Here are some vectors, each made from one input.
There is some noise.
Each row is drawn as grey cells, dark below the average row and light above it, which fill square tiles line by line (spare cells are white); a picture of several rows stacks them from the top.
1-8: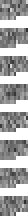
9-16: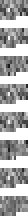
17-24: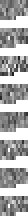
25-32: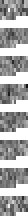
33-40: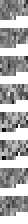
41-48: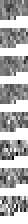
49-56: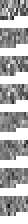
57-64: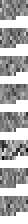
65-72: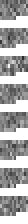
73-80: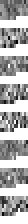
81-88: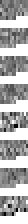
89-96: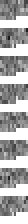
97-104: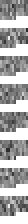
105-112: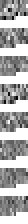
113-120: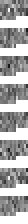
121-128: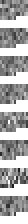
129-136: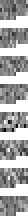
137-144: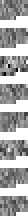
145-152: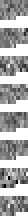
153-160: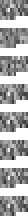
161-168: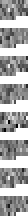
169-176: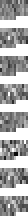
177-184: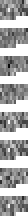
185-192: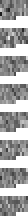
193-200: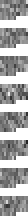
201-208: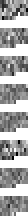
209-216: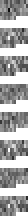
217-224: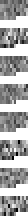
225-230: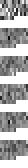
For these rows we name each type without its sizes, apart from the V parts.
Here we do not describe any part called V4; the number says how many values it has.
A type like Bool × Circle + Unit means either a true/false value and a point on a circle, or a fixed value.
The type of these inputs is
List((Label + Line) × V4) + Tree.
